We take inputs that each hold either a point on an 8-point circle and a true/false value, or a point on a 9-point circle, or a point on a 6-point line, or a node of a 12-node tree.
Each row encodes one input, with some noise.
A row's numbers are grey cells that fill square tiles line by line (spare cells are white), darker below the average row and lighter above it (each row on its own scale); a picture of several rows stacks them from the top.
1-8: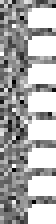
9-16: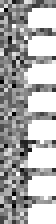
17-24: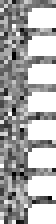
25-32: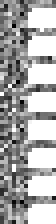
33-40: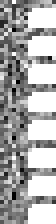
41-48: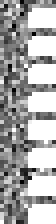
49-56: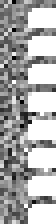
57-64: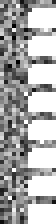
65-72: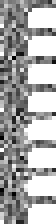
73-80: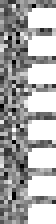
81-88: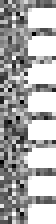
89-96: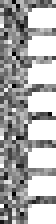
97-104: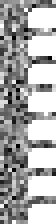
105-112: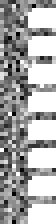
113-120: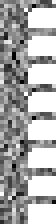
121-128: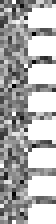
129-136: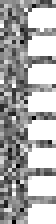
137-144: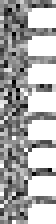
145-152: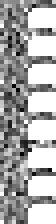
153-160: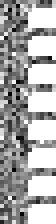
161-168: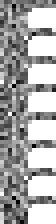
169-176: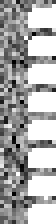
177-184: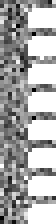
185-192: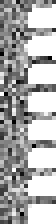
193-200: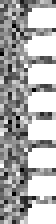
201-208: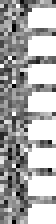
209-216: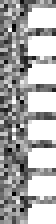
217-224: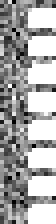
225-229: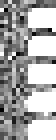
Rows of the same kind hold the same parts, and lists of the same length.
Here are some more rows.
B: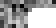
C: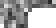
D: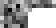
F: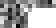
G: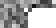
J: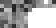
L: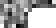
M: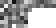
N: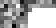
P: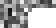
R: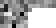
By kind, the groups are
B, J
C, D, F, G, L, P
M
N, R

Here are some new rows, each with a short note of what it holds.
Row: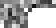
a node of a 12-node tree
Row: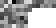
a point on an 8-point circle and a true/false value
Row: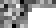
a point on a 6-point line
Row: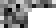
a node of a 12-node tree
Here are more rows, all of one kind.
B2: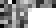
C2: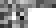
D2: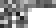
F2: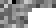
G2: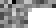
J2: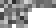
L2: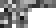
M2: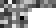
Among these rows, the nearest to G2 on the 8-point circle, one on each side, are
B2 and C2.
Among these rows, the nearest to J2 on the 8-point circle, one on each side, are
C2 and D2.
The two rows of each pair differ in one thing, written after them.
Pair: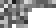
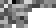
the place on the 8-point circle
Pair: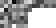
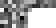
the true/false value
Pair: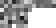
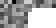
the place on the 8-point circle
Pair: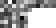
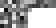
the place on the 8-point circle
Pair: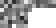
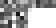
the true/false value
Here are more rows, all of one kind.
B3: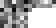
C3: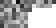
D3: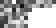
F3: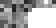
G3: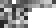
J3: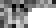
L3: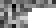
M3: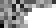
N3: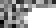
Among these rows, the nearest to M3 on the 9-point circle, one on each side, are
C3 and N3.
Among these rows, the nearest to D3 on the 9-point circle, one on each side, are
C3 and G3.
